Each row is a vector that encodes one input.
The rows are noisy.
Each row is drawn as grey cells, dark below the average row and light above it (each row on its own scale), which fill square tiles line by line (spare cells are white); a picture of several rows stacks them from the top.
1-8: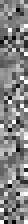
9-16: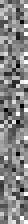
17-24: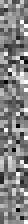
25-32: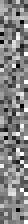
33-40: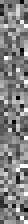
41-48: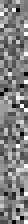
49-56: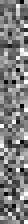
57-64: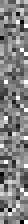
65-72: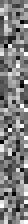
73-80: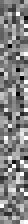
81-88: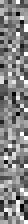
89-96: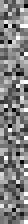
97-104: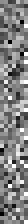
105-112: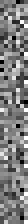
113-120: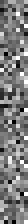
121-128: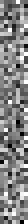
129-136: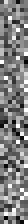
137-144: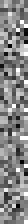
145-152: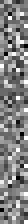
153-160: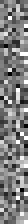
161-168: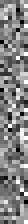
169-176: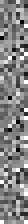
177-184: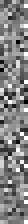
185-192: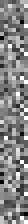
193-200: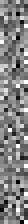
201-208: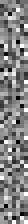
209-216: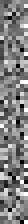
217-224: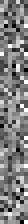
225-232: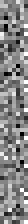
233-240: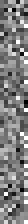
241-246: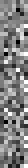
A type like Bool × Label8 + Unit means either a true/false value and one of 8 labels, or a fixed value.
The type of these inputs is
(Bool × Bool × Bool + Label5) × (Circle10 + Unit).
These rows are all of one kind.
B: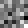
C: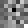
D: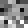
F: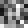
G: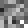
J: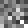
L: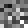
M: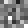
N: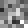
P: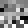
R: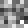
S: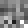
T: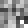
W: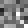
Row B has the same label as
P, R, S and T.
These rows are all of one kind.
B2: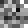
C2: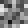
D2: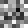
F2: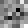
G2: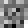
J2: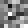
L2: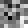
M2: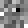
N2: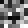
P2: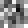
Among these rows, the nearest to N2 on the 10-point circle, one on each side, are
L2 and P2.
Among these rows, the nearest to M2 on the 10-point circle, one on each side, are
G2 and P2.
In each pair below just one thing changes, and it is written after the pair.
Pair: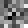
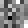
one of the three true/false values
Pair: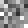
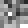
one of the three true/false values
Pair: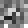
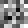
the place on the 10-point circle
